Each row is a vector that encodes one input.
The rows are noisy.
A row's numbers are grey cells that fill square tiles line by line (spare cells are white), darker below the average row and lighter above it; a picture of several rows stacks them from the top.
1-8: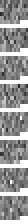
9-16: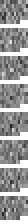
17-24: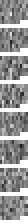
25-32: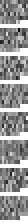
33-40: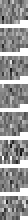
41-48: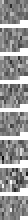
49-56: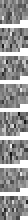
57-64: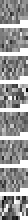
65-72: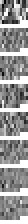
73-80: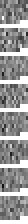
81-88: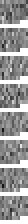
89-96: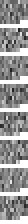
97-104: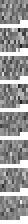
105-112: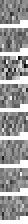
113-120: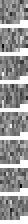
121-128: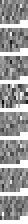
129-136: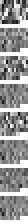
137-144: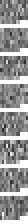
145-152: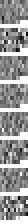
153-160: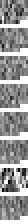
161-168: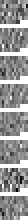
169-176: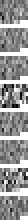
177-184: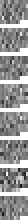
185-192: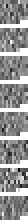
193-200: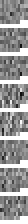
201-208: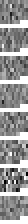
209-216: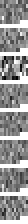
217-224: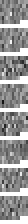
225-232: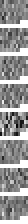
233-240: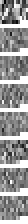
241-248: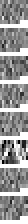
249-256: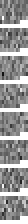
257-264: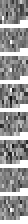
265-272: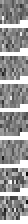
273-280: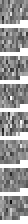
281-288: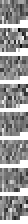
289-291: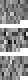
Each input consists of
a list of up to two points on a 10-point line.
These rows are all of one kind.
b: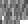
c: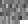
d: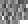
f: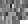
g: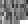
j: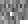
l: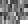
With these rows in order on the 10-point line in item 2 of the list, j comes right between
c and l.
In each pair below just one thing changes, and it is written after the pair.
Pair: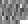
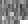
the place on the 10-point line in item 1 of the list
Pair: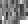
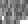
the place on the 10-point line in item 1 of the list
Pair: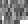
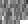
the place on the 10-point line in item 2 of the list
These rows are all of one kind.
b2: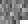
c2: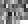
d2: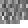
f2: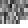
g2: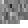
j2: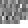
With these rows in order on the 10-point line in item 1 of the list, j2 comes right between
c2 and d2.
